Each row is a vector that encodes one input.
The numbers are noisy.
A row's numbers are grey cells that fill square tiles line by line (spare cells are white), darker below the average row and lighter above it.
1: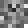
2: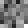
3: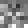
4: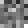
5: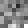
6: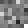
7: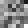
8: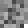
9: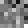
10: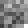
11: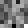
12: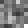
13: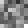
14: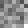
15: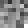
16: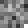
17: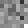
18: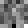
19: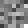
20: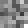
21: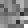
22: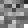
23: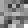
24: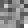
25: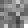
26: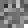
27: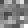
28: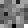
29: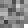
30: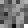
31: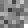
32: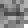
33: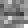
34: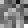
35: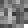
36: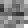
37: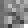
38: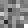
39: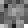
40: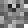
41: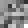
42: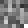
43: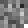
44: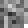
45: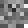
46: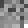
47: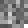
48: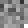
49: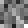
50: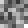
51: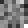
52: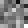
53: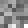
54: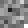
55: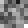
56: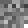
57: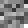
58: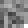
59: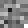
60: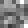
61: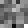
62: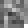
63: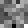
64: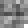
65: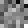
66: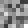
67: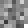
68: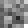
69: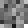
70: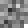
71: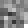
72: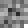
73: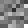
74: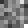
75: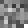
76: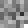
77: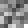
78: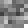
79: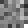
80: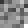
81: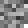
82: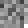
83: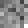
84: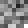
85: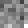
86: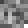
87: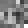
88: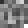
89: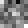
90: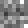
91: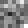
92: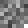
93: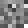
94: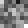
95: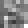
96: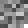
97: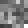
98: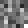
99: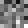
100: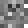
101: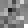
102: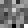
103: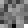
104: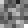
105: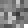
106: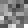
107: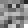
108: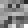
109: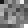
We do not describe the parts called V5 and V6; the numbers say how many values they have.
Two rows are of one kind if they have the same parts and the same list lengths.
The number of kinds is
2.
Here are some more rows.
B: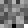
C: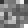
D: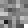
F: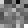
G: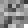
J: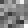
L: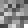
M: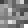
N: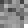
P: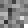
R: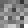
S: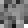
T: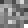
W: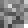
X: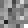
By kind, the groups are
B, F, G, L, S
C, D, J, M, N, P, R, T, W, X

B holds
a point on a 4-point line and a true/false value.
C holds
a value of V5 and a value of V6.
